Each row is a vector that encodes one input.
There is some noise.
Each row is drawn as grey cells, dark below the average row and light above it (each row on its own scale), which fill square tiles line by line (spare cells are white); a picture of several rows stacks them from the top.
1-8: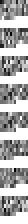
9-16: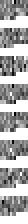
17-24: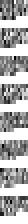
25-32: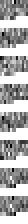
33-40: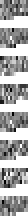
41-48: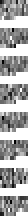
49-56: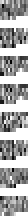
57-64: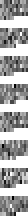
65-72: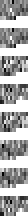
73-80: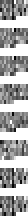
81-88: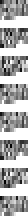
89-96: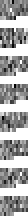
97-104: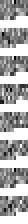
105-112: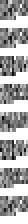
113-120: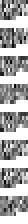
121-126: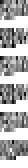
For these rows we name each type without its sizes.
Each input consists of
a label.
